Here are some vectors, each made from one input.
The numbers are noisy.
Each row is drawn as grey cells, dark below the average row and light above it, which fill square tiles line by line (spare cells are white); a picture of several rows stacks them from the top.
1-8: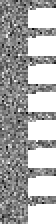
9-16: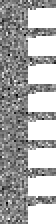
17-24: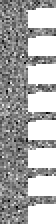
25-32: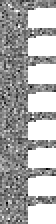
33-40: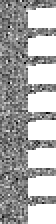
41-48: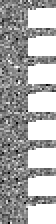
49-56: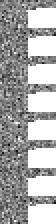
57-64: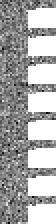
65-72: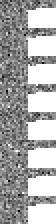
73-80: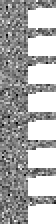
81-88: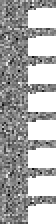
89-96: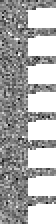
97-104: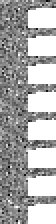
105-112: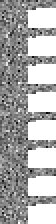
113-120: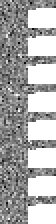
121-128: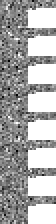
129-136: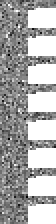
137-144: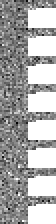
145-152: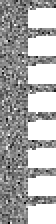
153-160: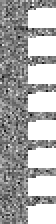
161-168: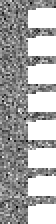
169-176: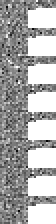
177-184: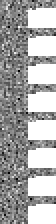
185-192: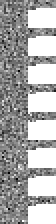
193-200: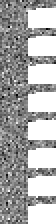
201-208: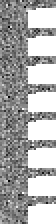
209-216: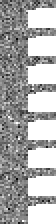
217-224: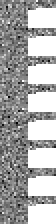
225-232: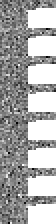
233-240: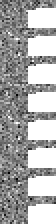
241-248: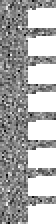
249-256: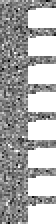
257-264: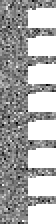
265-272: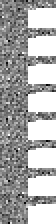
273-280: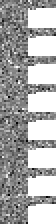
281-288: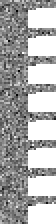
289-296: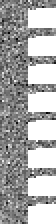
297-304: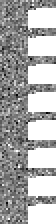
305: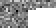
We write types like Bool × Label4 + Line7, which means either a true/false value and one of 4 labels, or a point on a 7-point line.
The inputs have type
Circle17.
